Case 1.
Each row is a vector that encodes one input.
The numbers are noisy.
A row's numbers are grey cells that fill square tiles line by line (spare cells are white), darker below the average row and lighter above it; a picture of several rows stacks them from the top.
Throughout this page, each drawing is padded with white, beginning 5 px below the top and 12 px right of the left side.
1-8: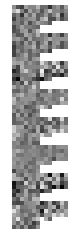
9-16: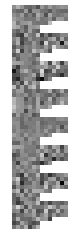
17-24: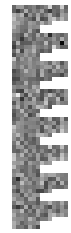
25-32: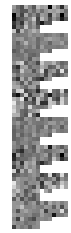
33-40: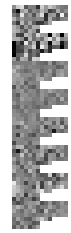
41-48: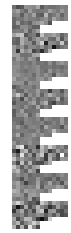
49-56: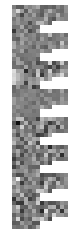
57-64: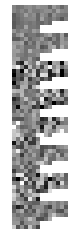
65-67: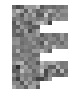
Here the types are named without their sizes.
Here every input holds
a point on a line and a true/false value.
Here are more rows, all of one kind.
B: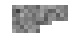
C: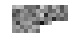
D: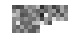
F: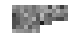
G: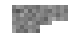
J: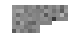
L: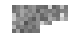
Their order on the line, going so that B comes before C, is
G, L, B, D, J, C, F.
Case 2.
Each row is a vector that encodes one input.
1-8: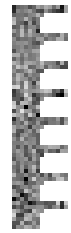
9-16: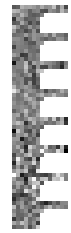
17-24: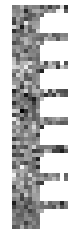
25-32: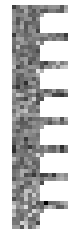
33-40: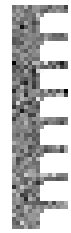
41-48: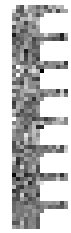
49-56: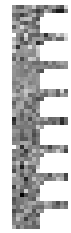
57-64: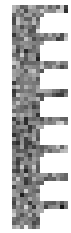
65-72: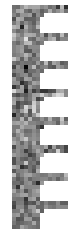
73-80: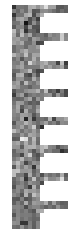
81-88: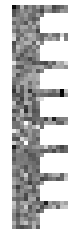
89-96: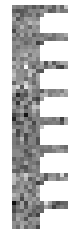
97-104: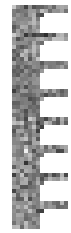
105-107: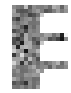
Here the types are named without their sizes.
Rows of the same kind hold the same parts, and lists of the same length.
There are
3 kinds of row.
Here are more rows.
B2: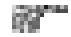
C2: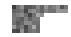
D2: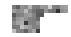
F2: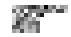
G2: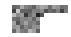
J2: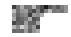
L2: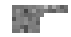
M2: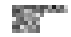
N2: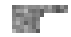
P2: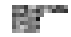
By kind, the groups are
B2, J2, P2
C2, F2, G2, L2
D2, M2, N2

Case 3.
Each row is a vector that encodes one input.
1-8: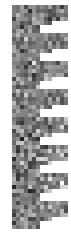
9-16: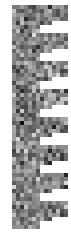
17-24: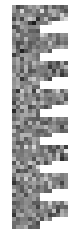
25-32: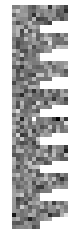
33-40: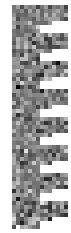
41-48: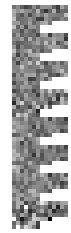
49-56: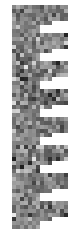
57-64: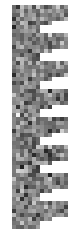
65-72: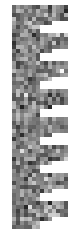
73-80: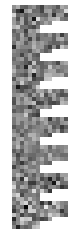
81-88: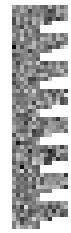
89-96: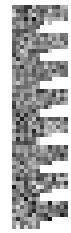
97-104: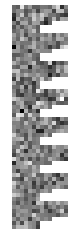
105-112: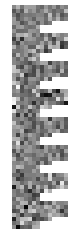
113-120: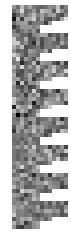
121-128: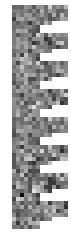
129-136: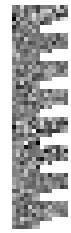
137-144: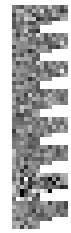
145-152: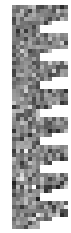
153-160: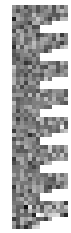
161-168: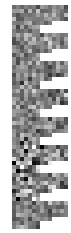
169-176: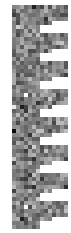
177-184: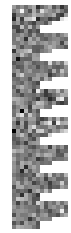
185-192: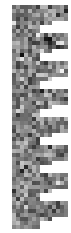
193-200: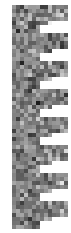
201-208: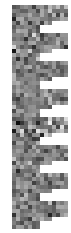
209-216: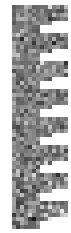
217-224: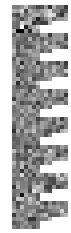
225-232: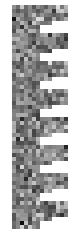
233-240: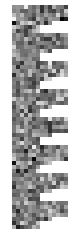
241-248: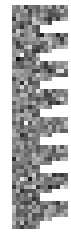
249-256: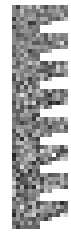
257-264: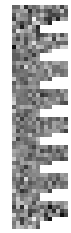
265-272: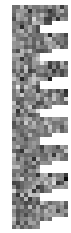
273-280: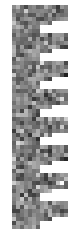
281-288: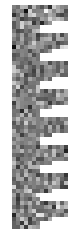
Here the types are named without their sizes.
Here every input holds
either a point on a line, or a node of a tree.
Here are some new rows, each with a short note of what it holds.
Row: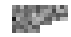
a point on a line
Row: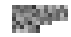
a point on a line
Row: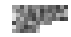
a node of a tree
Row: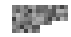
a point on a line
